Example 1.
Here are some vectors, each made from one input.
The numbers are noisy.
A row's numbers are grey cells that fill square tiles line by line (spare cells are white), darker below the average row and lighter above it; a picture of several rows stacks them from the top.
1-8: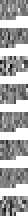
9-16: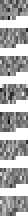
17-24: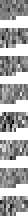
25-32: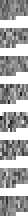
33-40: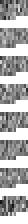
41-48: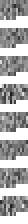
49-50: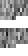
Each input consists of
either a fixed value, or a point on a 3-point line, a point on a 5-point line and a true/false value.
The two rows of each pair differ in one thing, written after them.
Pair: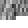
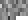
the true/false value
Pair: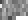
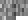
the place on the 3-point line
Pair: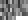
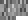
the place on the 3-point line
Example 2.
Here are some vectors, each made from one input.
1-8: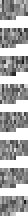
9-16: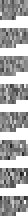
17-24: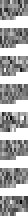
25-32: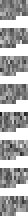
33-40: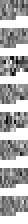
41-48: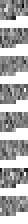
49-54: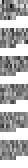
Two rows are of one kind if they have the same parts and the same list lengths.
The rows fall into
2 kinds.
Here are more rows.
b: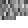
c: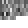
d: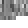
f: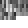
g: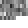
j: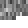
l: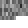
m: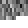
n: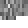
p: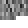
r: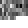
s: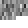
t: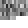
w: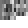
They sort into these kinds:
b, c, d, f, g, j, n, s, t
l, m, p, r, w

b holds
one of 8 labels.
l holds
a point on a 5-point line.
